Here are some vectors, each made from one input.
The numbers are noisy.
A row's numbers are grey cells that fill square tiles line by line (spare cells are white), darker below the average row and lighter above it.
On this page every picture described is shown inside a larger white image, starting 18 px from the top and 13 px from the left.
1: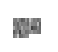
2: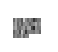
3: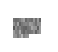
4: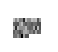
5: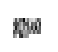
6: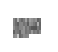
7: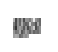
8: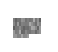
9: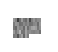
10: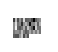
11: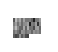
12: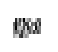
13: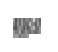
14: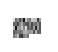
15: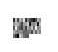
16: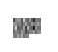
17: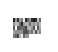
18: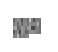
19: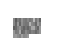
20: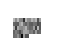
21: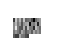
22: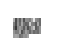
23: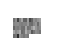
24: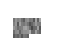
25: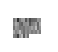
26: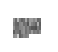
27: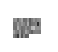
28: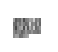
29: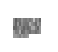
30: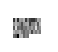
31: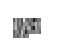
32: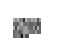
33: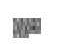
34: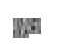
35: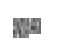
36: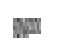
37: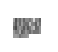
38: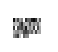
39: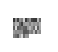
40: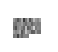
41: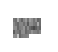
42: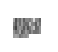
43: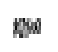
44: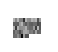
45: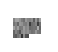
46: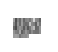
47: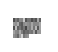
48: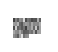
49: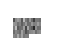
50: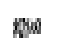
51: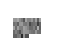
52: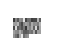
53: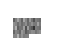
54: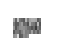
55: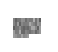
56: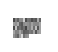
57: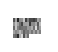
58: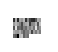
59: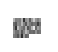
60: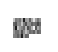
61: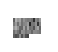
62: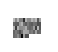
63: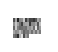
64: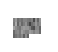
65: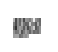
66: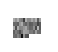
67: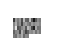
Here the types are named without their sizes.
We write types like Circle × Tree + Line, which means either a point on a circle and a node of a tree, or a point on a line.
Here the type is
Bool × Line.
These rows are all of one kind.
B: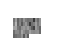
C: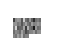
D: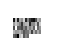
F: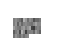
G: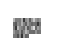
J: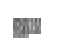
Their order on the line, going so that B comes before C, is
G, D, B, F, J, C.
